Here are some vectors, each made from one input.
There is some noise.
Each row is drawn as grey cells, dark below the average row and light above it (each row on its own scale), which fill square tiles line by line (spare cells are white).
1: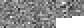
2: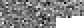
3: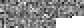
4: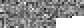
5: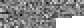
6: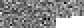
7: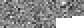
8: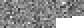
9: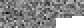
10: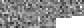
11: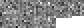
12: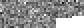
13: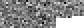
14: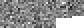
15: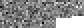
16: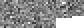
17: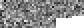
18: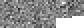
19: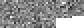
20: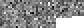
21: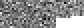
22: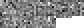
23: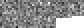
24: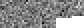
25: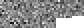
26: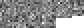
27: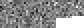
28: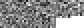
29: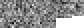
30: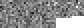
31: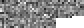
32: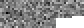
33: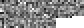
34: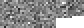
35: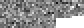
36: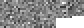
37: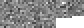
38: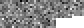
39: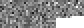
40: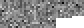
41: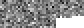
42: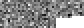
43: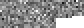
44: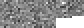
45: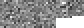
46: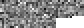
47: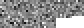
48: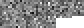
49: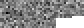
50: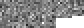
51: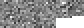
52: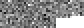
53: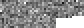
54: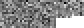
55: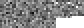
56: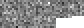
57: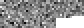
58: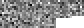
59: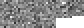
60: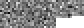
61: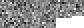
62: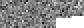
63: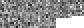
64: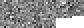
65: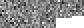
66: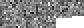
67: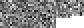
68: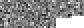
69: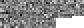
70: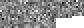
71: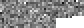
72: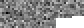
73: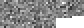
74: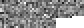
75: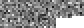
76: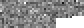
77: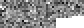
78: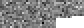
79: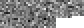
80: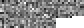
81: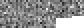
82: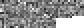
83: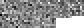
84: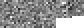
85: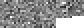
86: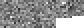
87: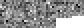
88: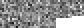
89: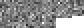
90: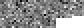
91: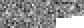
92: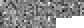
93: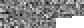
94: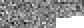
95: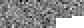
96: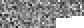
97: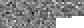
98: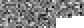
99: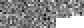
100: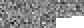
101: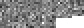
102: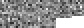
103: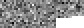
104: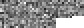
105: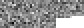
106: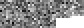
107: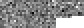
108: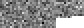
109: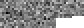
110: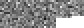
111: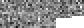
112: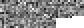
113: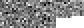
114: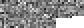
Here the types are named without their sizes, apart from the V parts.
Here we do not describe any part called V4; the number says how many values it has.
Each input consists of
either a true/false value and a value of V4, or a list of points on a line.
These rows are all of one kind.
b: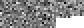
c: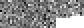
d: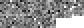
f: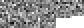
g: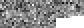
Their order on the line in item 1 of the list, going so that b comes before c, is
b, c, d, g, f.
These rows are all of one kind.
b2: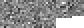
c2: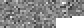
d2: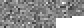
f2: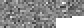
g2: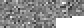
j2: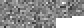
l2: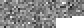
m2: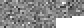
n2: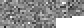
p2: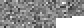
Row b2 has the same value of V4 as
d2, f2, j2 and p2.
